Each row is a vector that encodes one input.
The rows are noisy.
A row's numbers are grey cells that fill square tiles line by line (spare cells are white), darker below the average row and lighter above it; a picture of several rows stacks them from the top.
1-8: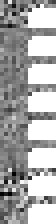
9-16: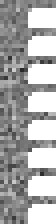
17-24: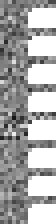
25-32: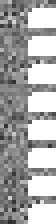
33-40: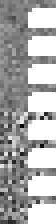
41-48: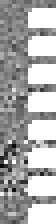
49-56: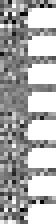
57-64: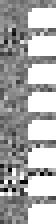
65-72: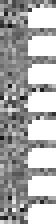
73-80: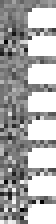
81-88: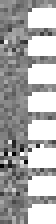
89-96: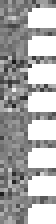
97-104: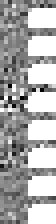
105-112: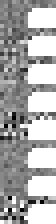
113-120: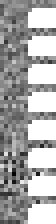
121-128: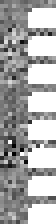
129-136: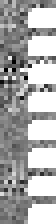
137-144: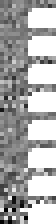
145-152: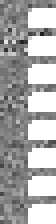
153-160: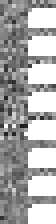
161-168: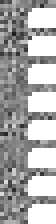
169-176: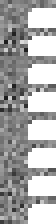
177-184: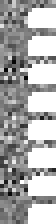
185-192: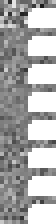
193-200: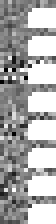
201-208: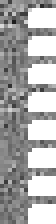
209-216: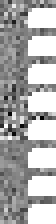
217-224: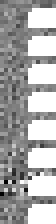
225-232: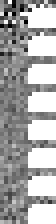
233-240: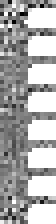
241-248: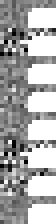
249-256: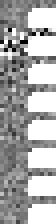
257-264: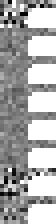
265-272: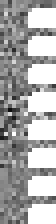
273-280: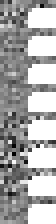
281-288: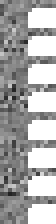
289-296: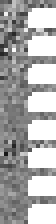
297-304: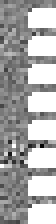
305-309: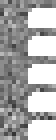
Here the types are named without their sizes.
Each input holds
a list of items, each a label and a point on a line.
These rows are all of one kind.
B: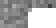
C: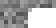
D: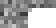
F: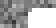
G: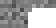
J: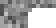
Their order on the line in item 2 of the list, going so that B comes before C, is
B, G, D, F, J, C.
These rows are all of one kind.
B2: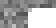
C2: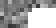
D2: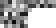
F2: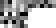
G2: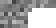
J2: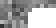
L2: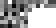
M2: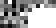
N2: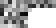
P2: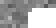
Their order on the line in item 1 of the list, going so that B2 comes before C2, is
N2, J2, G2, P2, B2, L2, F2, M2, C2, D2.
